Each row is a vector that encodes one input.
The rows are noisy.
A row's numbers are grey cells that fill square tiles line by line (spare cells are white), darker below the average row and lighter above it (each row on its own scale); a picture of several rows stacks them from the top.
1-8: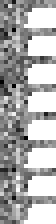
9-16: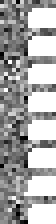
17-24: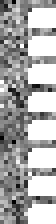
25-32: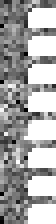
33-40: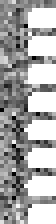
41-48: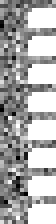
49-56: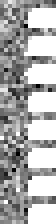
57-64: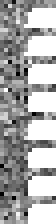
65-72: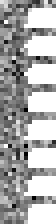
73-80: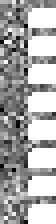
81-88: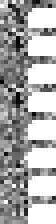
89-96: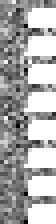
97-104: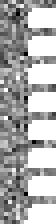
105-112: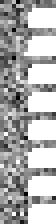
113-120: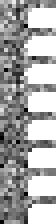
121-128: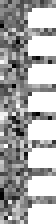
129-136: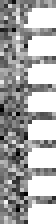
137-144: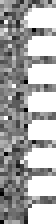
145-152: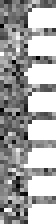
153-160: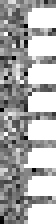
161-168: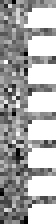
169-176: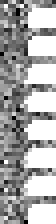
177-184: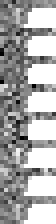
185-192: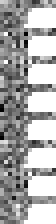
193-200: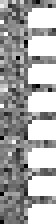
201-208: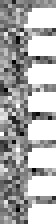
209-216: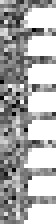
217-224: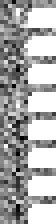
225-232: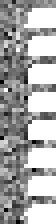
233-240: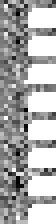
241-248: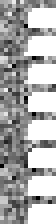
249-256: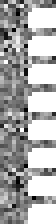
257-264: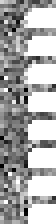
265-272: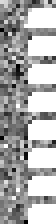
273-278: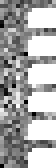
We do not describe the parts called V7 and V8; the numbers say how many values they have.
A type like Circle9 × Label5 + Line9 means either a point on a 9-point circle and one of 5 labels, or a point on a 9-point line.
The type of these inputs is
(Bool × V7 + List2(Line4)) × V8.
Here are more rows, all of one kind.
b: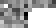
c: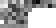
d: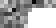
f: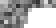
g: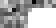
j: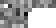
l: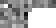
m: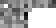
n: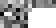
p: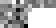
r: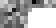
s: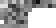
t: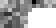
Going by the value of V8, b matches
j, l and m.
